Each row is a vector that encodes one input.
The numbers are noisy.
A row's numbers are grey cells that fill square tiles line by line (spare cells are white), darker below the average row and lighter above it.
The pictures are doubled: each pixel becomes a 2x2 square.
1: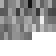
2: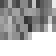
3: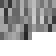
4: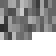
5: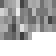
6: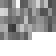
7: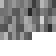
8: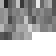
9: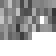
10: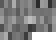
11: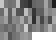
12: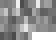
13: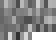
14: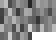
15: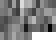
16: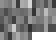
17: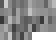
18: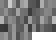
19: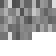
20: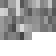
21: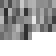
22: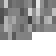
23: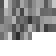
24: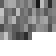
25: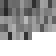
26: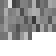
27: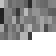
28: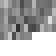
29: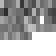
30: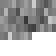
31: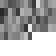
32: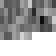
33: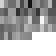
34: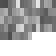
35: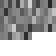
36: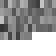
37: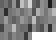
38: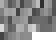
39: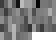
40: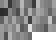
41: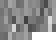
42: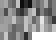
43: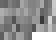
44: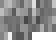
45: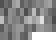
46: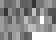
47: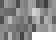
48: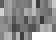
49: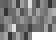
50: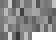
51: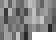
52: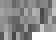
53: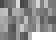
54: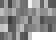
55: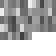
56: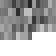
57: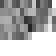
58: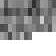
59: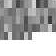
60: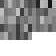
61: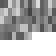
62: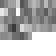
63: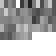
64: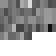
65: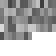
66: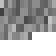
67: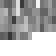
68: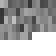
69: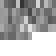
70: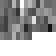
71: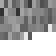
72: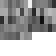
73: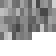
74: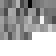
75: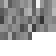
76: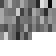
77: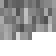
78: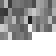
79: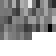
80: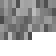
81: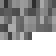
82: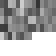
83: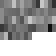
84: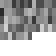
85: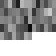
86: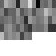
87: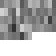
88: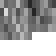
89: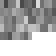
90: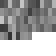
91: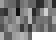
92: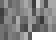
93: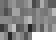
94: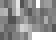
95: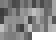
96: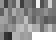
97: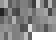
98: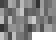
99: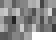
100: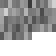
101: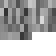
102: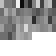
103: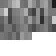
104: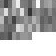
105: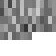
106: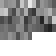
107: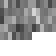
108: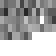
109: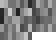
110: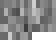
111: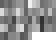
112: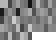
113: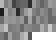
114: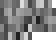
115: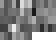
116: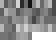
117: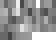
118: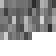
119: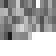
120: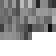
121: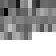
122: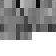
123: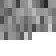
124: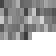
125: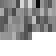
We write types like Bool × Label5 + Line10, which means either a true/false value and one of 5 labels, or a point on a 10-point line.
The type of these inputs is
(Bool × Bool × Bool + Line6) × Line6.
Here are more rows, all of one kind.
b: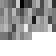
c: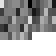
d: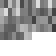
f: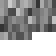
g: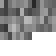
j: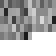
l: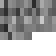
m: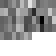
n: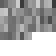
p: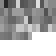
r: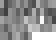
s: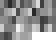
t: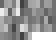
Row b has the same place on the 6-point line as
c and s.
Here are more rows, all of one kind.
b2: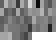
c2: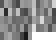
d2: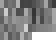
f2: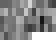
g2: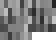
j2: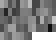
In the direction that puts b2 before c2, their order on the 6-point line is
d2, j2, g2, f2, b2, c2.
